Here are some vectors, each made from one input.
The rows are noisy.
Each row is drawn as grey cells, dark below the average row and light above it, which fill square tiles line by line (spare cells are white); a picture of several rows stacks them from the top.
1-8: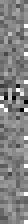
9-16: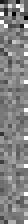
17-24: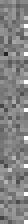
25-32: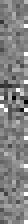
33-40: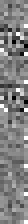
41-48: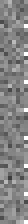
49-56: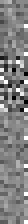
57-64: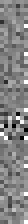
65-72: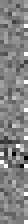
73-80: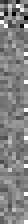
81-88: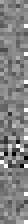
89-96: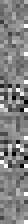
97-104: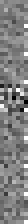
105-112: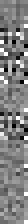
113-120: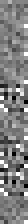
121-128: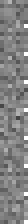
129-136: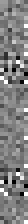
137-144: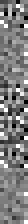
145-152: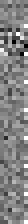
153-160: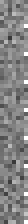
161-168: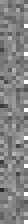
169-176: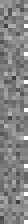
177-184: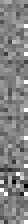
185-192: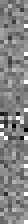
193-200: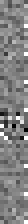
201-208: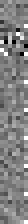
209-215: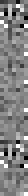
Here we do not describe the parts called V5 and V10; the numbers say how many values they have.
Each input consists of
either one of 11 labels, a true/false value and a value of V10, or a value of V5.
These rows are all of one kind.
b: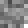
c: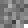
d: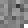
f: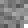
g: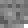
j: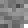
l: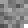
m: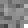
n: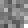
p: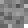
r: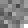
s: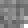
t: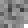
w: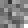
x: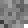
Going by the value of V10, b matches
f, j, l and m.
